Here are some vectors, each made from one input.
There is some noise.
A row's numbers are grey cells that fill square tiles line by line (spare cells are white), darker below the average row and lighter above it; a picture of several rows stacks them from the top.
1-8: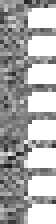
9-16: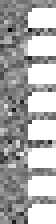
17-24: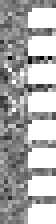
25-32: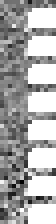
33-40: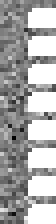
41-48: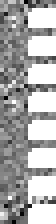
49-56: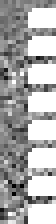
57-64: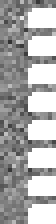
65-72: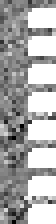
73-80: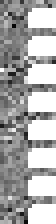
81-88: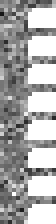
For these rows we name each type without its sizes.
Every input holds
either a point on a circle, or a node of a tree.
